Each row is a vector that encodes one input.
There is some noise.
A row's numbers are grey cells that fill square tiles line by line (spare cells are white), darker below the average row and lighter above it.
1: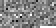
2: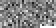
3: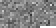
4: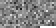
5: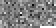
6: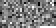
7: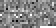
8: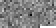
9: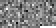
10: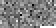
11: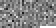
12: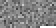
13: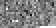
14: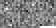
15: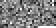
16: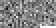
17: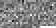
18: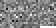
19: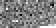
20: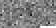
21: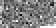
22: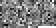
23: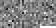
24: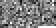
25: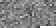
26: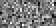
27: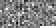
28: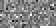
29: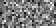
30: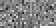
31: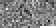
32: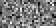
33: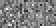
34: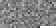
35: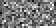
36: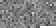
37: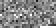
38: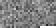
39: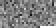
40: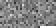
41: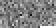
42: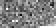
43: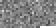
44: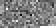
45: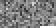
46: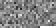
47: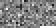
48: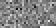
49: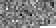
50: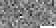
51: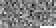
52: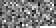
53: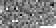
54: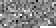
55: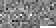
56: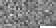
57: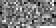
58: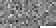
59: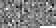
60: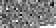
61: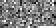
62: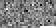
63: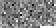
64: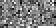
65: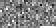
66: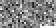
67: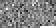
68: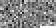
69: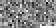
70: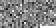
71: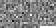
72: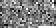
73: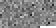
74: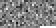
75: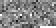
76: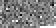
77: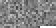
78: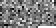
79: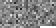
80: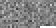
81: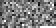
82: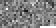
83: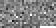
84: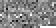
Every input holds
either a point on a 3-point line and a point on a 7-point line, or a point on a 4-point line.
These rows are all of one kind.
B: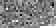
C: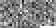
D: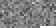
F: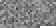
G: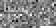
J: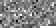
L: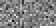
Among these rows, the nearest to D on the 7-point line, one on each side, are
F and L.
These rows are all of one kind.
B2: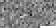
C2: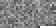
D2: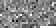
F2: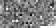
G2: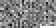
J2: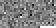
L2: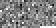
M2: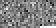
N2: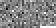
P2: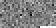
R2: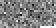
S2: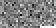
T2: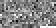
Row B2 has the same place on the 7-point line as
N2 and P2.
